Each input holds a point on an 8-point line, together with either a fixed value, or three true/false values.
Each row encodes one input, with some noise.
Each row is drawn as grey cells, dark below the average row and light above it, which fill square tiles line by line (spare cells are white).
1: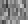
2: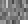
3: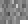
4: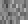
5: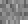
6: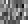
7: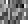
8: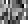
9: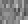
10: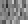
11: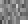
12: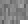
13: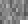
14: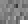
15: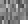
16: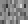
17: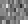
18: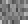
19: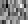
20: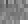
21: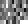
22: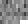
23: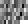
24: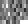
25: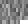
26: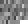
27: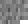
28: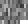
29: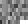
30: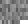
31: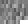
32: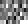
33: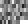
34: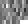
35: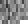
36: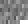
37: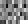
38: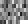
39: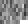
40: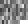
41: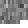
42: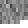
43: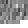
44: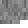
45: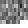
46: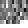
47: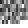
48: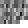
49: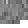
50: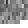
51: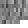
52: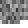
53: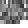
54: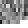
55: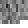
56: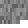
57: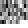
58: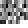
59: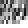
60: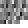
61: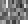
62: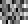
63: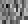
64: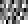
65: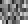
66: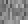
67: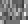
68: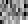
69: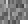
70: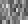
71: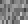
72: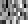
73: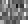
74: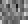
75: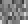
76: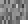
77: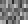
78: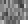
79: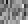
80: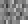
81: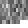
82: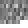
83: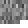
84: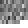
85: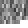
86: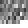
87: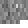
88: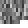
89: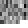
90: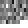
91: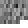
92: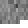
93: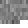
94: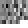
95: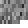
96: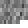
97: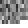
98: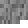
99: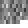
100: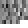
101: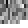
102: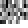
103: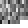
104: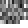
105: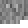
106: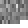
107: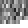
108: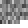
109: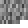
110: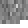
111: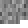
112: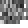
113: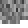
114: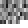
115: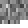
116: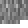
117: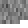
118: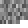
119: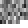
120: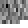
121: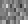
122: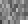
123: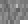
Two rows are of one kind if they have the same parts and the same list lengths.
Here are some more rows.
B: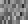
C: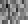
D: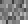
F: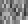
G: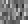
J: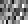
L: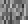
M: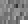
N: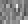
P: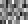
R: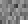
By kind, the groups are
B, C, D, J, L, N, P
F, G, M, R

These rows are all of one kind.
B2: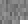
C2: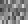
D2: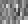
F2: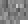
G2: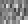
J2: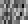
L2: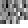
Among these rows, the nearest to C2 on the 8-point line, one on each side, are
B2 and G2.
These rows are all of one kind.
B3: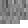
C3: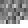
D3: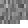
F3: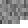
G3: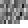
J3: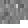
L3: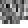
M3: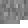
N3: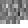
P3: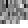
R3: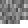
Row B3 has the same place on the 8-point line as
C3, D3, M3 and R3.
